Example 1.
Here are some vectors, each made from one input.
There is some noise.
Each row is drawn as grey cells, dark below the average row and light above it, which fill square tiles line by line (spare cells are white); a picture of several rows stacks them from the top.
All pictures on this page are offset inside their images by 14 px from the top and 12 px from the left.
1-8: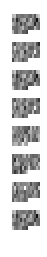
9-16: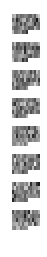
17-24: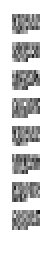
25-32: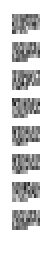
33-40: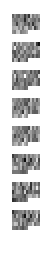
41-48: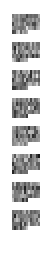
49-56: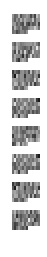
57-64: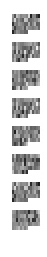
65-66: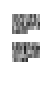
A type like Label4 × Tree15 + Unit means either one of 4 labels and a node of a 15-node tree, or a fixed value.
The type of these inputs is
Label4 × Label5.
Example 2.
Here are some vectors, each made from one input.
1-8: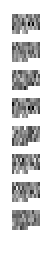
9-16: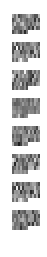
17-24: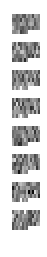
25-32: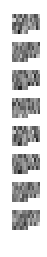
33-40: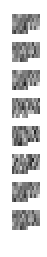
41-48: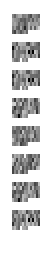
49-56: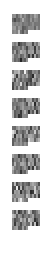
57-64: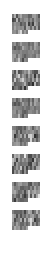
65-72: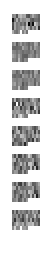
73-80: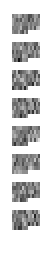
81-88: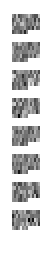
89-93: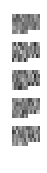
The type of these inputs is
Bool × Tree12.
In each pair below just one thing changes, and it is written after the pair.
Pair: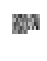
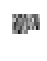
the node of the tree
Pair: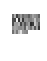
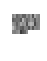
the node of the tree
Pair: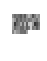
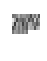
the node of the tree
